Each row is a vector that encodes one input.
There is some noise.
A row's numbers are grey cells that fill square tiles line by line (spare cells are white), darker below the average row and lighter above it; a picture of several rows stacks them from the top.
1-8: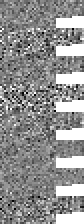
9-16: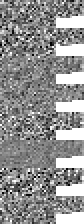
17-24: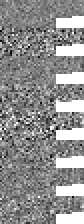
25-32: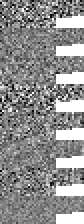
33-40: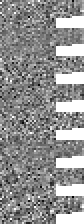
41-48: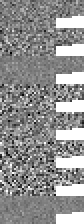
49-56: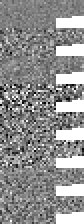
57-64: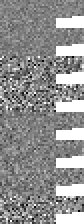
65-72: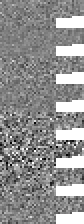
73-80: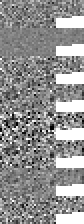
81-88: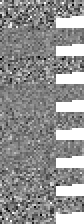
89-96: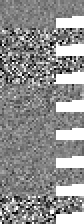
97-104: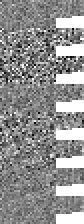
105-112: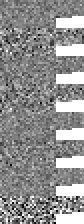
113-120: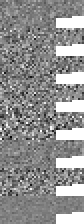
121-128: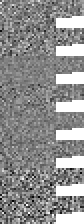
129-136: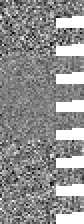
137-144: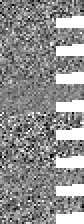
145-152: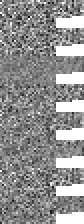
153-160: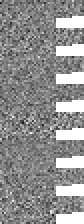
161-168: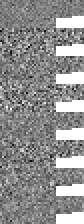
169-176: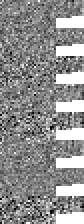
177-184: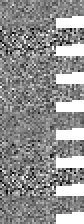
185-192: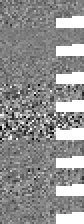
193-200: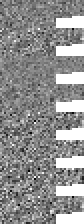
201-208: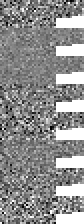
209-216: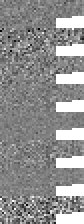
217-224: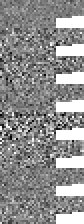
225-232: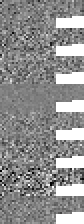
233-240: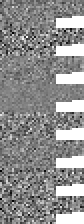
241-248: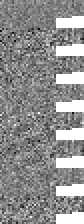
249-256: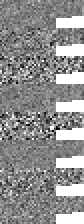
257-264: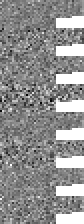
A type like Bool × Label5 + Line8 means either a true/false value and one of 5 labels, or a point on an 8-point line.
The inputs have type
Bool × Bool × Bool × Bool × Bool × Label4 × (Tree9 + Unit).
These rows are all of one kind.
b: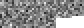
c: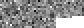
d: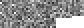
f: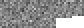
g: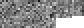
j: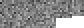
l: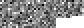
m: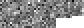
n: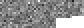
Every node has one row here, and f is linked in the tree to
d, l, m and n.
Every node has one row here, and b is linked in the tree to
m.
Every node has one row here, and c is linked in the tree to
g.
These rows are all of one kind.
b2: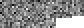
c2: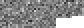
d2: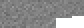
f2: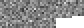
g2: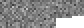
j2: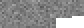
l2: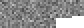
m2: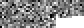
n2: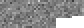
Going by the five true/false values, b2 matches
g2 and m2.
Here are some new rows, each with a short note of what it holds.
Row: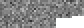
one of 4 labels, a node of a 9-node tree and five true/false values
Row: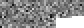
one of 4 labels, a node of a 9-node tree and five true/false values
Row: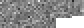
one of 4 labels and five true/false values
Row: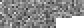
one of 4 labels and five true/false values
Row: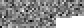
one of 4 labels, a node of a 9-node tree and five true/false values
